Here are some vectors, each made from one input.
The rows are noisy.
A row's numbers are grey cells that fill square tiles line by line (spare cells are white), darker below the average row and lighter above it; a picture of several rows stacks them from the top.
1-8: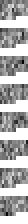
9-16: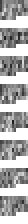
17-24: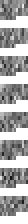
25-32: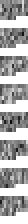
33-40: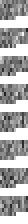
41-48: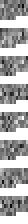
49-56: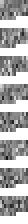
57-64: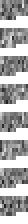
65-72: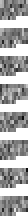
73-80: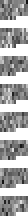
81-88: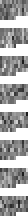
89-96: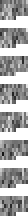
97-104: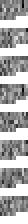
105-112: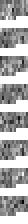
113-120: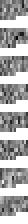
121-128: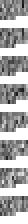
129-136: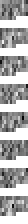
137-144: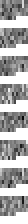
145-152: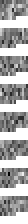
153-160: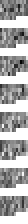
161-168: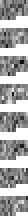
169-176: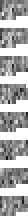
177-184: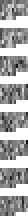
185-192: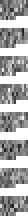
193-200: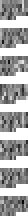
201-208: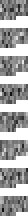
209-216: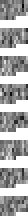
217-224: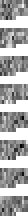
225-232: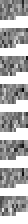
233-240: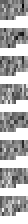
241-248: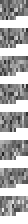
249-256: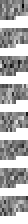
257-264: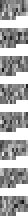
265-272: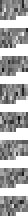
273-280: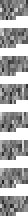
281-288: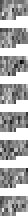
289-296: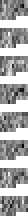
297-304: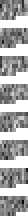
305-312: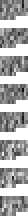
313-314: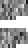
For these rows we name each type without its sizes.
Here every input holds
a point on a line and a true/false value, together with either a label, or a node of a tree.
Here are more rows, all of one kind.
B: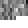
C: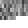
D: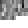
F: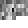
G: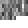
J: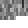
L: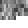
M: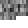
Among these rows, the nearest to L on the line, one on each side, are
D and F.
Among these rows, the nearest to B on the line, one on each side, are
G and M.
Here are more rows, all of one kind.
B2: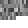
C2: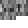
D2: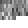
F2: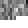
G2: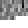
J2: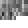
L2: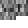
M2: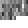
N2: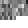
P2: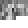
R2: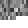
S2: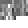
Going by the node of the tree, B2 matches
F2 and S2.
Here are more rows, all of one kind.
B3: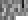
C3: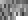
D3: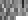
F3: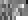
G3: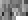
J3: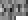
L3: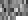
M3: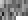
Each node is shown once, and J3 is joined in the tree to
C3 and D3.
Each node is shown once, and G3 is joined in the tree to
L3.
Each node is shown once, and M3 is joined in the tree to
F3.
